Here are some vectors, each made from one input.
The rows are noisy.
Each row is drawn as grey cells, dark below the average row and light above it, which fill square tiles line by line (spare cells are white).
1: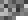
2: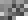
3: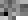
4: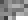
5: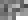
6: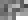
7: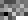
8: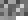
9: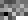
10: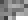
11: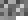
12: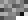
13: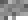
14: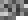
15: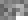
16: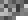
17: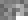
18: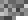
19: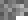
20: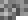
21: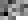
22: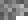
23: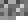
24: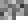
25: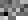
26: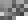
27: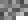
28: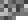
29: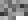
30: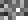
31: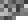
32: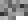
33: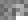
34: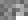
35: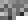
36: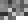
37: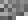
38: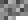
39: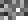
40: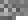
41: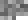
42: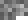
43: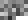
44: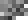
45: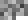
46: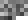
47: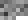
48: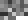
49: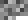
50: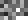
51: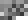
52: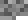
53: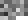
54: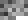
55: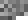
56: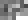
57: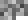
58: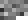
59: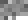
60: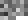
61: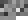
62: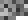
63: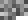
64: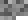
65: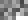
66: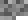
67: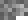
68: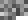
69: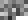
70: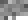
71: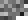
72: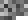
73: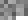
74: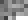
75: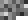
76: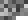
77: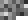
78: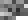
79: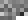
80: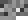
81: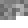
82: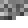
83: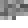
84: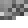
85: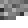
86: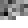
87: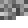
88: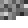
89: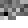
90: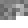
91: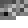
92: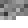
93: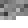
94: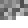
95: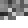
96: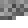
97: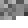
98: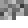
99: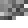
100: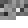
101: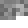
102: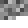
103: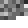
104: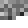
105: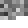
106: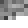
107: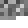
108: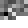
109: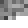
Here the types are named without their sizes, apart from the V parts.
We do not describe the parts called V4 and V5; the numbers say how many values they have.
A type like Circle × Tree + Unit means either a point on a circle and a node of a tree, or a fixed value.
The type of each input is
Bool × Bool × Bool × V4 + Line × V5.
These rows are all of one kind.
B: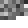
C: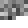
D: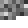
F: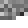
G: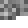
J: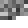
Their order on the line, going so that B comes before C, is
D, B, J, C, F, G.
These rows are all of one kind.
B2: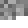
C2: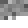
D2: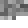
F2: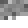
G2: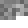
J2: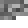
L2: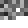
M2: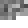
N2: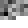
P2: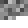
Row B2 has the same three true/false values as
C2, D2 and F2.
